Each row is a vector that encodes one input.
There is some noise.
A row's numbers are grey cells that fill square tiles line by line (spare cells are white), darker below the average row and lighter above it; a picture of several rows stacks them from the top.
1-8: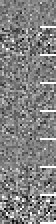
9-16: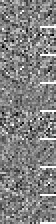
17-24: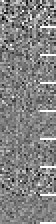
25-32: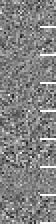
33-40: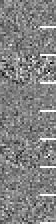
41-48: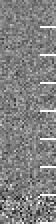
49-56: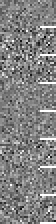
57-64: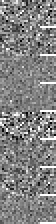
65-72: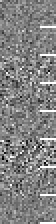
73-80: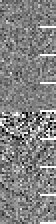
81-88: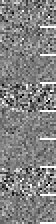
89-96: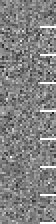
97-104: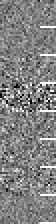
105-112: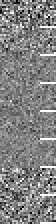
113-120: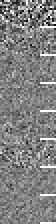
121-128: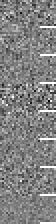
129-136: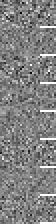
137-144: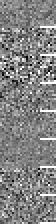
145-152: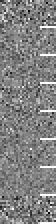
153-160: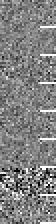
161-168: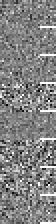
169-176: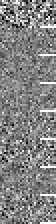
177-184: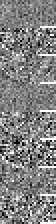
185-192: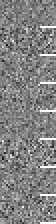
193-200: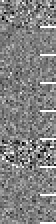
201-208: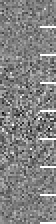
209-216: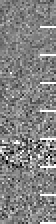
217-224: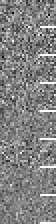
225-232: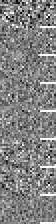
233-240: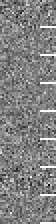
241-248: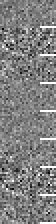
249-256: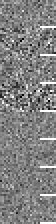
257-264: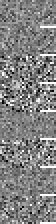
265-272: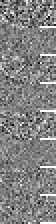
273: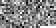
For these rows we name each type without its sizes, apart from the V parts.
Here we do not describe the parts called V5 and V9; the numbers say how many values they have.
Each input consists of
a value of V5, together with either a point on each of two circles and a true/false value, or a value of V9.
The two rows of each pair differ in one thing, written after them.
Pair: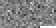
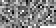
the place on one of the two circles
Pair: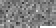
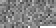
the place on one of the two circles
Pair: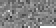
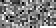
the place on one of the two circles
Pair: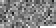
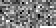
the place on one of the two circles
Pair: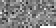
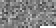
the true/false value
